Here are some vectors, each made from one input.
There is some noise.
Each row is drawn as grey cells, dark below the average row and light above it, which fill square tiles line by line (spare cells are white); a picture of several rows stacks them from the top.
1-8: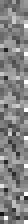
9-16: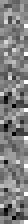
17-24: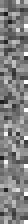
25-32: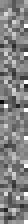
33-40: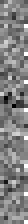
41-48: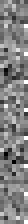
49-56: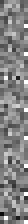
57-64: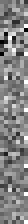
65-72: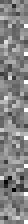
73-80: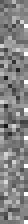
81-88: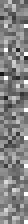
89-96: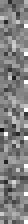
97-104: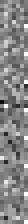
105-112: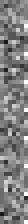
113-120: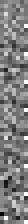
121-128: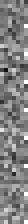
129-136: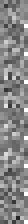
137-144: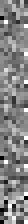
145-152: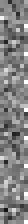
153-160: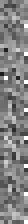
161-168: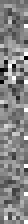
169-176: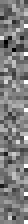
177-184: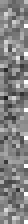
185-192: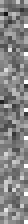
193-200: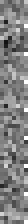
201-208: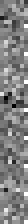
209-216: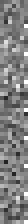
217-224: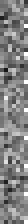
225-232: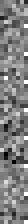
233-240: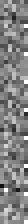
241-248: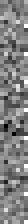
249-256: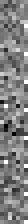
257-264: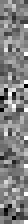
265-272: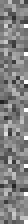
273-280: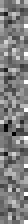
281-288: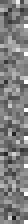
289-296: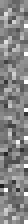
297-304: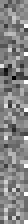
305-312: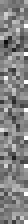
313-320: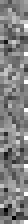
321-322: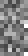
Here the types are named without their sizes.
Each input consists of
a list of points on a line.
